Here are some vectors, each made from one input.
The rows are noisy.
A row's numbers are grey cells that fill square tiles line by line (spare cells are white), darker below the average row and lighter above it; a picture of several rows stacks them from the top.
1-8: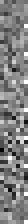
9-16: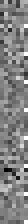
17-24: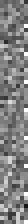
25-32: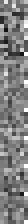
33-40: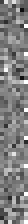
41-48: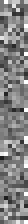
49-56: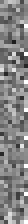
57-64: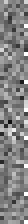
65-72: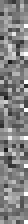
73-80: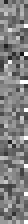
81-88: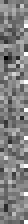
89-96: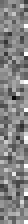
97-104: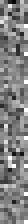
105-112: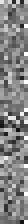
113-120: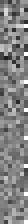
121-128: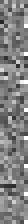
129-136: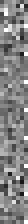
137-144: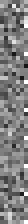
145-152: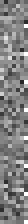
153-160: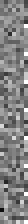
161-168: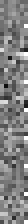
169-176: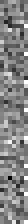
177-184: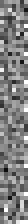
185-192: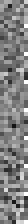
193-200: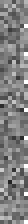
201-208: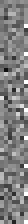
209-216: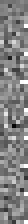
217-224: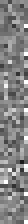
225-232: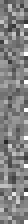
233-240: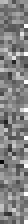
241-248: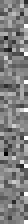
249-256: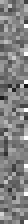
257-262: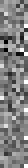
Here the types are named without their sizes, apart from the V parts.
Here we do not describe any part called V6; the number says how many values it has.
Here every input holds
a point on a line, a true/false value and a value of V6, together with either a fixed value, or a node of a tree.
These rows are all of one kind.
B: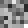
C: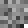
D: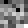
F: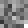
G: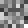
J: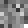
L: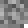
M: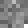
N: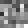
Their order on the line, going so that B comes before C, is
L, B, F, C, J, M, G, N, D.
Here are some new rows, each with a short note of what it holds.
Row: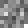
a point on a line, a true/false value and a value of V6
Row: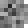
a point on a line, a node of a tree, a true/false value and a value of V6
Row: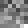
a point on a line, a true/false value and a value of V6
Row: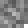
a point on a line, a node of a tree, a true/false value and a value of V6
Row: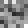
a point on a line, a true/false value and a value of V6
